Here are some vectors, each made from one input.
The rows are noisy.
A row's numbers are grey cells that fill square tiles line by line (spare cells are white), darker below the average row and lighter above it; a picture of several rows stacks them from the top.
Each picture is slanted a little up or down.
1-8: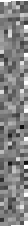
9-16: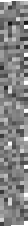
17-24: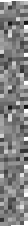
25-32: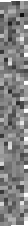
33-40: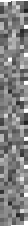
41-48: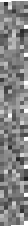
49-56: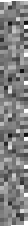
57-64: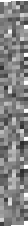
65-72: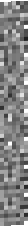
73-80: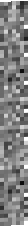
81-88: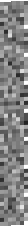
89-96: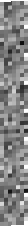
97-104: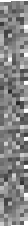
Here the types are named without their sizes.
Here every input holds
a point on a circle.
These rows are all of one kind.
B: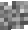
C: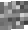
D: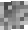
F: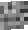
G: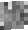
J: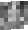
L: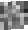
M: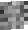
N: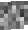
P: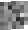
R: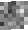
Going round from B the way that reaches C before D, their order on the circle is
B, N, J, M, F, L, C, P, R, D, G.
